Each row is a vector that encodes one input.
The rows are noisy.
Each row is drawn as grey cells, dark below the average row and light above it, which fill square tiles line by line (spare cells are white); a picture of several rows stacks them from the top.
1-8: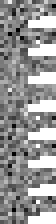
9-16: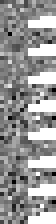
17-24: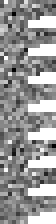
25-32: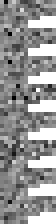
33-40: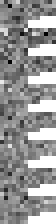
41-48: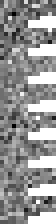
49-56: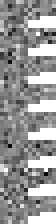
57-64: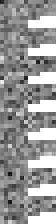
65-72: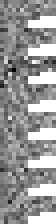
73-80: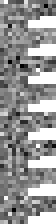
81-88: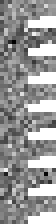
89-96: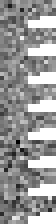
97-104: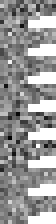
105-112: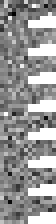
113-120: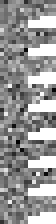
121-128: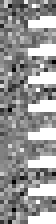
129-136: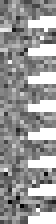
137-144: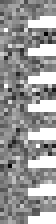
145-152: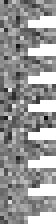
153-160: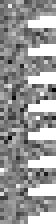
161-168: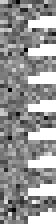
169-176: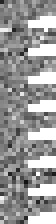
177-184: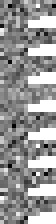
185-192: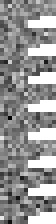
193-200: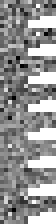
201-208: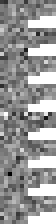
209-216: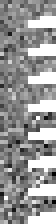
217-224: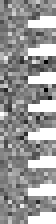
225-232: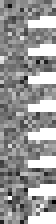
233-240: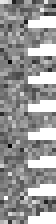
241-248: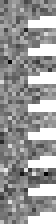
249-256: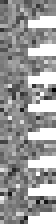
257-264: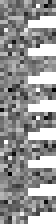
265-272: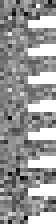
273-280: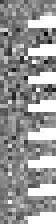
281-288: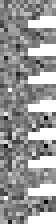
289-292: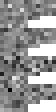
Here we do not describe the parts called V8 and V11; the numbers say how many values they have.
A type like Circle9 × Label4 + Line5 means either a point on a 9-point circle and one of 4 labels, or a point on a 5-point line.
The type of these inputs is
Bool × Line7 × V11 + Line6 × V8.
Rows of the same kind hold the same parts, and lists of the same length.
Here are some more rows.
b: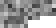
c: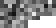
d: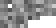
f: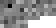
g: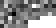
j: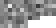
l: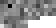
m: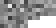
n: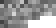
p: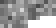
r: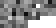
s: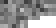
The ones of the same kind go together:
b, d, f, j, l, m, n, p, s
c, g, r

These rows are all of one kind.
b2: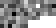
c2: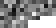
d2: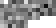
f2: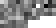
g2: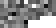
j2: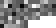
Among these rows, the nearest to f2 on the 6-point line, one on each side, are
d2 and g2.
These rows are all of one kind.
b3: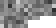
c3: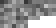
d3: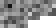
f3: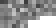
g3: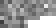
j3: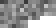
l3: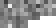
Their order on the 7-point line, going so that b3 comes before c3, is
f3, b3, l3, d3, g3, j3, c3.
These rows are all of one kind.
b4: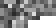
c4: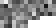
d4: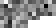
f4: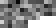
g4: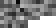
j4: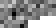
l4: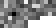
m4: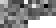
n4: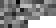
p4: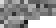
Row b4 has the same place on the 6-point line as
g4, j4, l4 and n4.
